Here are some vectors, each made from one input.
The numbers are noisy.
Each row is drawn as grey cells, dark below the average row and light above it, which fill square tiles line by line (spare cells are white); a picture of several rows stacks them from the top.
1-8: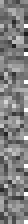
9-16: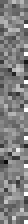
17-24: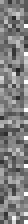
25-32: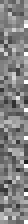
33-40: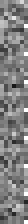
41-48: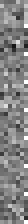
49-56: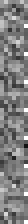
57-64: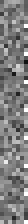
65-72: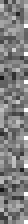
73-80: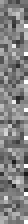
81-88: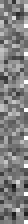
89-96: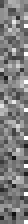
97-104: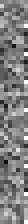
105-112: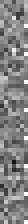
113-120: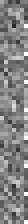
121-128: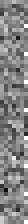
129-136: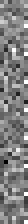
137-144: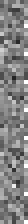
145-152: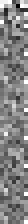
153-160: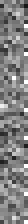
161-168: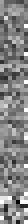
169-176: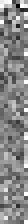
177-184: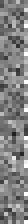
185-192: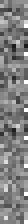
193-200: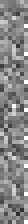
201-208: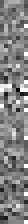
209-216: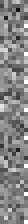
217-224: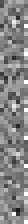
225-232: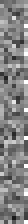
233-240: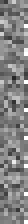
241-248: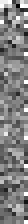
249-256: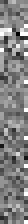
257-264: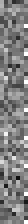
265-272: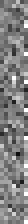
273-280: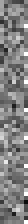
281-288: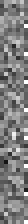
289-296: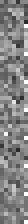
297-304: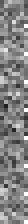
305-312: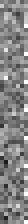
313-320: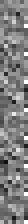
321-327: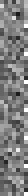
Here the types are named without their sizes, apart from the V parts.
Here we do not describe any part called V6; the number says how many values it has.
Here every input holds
a list of items, each a point on a line and a value of V6.
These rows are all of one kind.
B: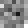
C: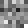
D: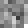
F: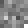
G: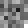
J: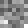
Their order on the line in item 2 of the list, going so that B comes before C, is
G, J, B, D, F, C.
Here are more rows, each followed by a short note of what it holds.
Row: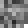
a list of one item
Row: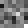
a list of one item
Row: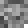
a list of one item
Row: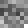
a list of two items
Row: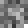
a list of one item
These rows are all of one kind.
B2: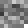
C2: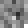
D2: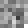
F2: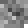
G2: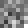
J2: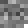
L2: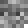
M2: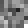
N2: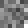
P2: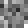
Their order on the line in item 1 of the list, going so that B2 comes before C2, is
B2, P2, L2, M2, J2, F2, N2, C2, D2, G2.
